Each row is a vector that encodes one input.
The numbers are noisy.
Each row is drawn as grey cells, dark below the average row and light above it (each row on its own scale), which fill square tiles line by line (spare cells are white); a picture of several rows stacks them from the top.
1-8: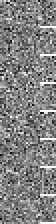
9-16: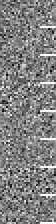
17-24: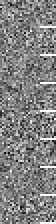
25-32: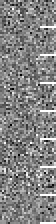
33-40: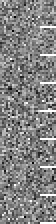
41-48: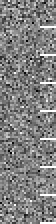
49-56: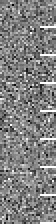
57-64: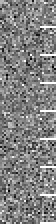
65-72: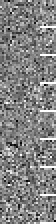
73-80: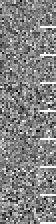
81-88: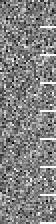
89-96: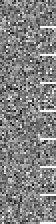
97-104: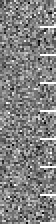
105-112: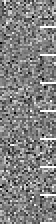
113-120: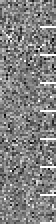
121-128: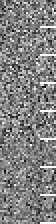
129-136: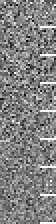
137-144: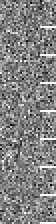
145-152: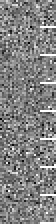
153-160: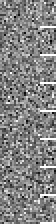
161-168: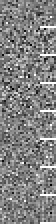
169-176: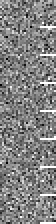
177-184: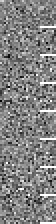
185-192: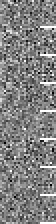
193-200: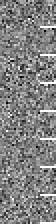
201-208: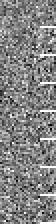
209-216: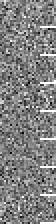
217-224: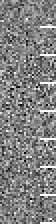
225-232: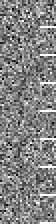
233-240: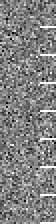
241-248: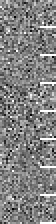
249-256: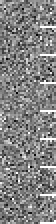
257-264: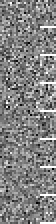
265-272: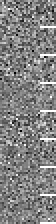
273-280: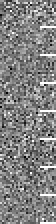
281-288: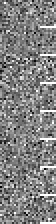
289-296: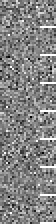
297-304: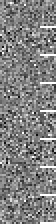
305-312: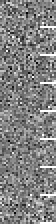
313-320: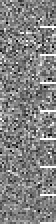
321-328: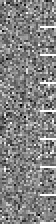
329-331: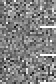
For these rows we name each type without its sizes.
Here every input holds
either a point on a line, or a node of a tree, or a list of points on a circle.
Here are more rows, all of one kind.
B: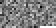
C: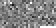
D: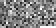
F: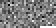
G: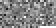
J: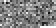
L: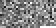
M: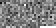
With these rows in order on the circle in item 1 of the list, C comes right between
D and J.
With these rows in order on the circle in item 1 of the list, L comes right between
D and M.
